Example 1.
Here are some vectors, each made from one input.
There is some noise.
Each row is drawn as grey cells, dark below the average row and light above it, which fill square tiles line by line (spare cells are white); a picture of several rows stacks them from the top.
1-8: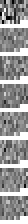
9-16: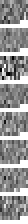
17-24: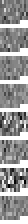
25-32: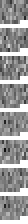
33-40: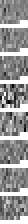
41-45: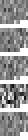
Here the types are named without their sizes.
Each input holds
a list of points on a line.
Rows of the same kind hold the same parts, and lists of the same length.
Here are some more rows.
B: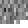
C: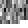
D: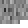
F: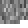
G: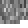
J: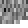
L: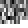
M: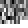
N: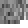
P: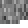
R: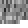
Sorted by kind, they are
B, C, D, J, N, R
F, G, P
L, M

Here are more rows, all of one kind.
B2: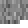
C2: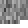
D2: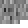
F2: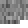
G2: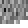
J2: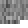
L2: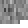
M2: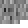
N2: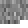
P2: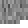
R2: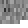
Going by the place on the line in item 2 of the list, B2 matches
C2, L2 and P2.
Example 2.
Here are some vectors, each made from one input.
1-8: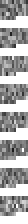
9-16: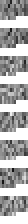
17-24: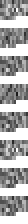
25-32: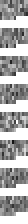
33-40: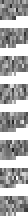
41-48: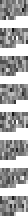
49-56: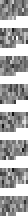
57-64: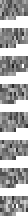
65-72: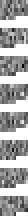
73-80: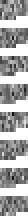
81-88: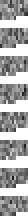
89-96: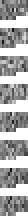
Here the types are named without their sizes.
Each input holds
a point on a line, together with either a fixed value, or three true/false values.
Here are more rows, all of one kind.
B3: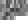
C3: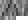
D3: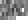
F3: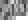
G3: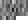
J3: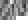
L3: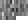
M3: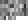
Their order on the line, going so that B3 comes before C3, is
B3, L3, G3, C3, D3, J3, M3, F3.
